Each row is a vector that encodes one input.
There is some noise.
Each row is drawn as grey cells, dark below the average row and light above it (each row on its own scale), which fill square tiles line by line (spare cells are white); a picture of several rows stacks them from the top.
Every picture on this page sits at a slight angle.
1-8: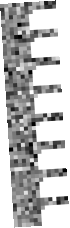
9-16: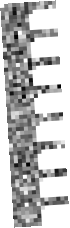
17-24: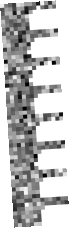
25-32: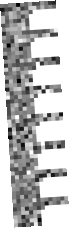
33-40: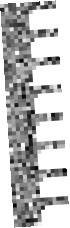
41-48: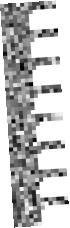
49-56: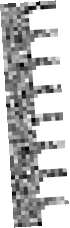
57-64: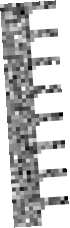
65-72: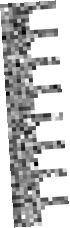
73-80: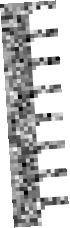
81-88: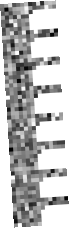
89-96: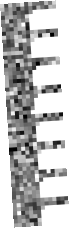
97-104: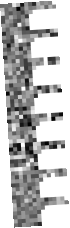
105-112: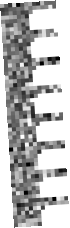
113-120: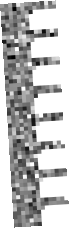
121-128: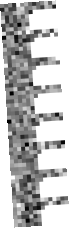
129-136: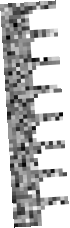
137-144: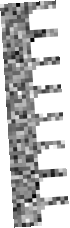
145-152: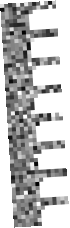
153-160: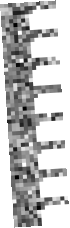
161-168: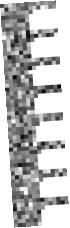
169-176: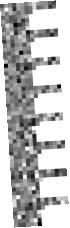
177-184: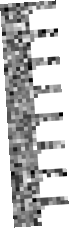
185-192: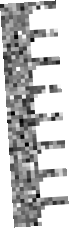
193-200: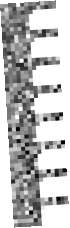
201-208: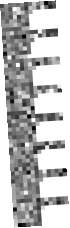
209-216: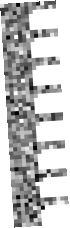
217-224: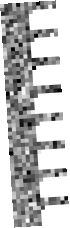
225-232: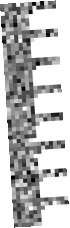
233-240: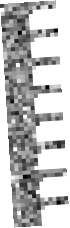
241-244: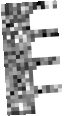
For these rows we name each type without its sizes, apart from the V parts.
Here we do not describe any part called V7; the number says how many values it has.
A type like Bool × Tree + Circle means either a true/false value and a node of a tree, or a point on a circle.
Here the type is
Bool × Circle × V7.
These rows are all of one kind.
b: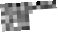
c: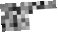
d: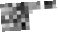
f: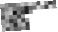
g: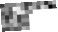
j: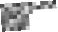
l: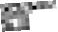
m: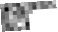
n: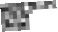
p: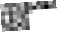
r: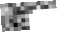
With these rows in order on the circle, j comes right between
d and r.
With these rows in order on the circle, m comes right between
c and n.
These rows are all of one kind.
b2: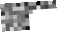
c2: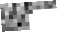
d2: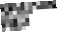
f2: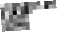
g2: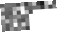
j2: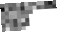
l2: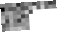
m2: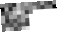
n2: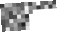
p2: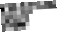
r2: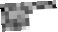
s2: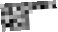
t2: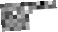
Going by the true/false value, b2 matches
f2 and s2.
